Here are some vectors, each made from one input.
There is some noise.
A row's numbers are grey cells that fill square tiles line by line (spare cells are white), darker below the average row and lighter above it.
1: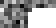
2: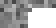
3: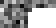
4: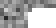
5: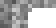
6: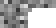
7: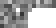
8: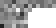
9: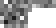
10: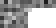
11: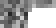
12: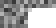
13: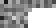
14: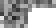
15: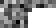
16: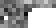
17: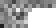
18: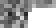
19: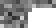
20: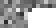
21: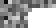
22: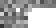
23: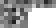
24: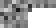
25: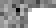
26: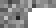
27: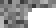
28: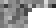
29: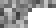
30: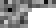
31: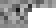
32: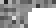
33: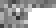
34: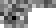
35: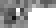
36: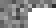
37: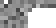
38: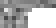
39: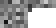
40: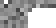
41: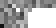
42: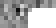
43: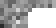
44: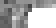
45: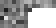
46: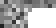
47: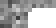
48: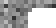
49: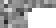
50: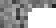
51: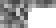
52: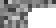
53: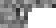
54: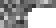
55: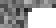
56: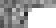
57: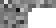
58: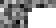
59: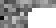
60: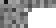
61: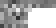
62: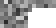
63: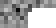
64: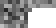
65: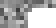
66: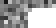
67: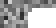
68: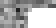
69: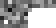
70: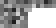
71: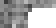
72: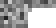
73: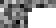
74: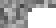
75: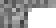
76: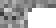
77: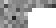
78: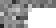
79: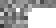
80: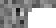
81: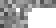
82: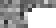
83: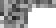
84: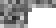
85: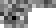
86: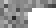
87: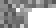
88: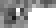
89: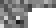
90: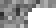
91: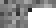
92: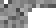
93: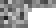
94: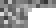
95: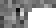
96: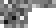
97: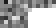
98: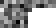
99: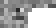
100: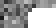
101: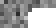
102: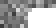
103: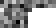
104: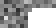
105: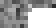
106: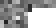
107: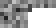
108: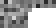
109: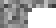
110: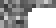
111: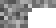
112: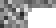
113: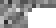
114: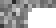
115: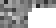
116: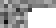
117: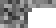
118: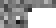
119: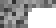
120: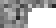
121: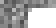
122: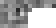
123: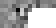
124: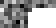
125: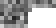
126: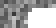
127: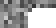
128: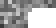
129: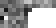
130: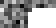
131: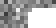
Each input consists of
a list of up to three points on a 12-point line.
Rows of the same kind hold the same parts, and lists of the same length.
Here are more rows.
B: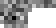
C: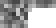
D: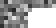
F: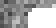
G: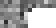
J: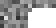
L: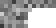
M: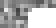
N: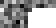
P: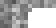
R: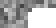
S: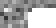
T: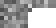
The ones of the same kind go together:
B, C
D, F
G, J, L, M, P, R, S, T
N

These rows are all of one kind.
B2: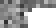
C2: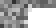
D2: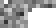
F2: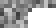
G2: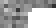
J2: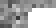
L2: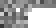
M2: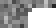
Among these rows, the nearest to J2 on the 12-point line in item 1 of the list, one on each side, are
C2 and M2.
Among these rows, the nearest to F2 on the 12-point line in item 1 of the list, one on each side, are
G2 and M2.
